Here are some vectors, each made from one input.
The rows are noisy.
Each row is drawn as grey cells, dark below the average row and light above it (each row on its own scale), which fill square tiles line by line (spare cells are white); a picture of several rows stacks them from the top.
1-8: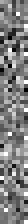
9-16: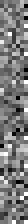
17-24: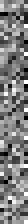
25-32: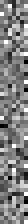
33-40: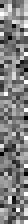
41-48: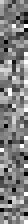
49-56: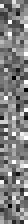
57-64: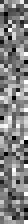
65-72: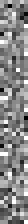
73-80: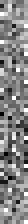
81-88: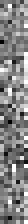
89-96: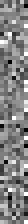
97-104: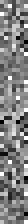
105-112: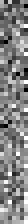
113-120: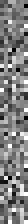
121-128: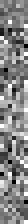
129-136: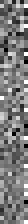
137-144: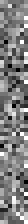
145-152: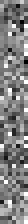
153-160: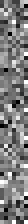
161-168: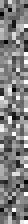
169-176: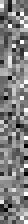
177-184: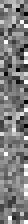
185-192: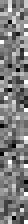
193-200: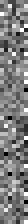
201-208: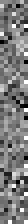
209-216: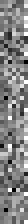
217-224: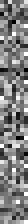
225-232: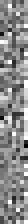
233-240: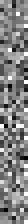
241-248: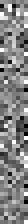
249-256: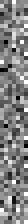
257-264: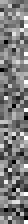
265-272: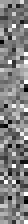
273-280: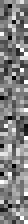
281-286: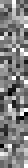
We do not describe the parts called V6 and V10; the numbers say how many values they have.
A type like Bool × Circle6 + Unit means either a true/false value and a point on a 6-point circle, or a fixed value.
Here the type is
(Bool × Bool × Bool × Bool + V6) × (Line9 + V10).
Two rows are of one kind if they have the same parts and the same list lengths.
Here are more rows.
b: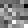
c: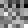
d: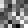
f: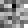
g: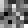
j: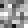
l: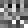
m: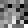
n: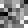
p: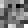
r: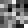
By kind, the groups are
b, c, l
d, g, m, n, p, r
f
j

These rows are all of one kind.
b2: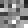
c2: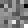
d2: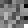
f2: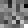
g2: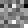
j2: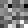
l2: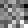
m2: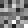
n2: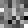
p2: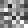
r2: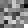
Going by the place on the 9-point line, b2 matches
c2, g2 and m2.
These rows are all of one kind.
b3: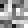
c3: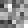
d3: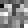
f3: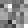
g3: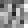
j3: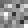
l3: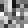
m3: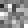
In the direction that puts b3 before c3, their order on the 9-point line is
l3, b3, m3, c3, f3, d3, j3, g3.
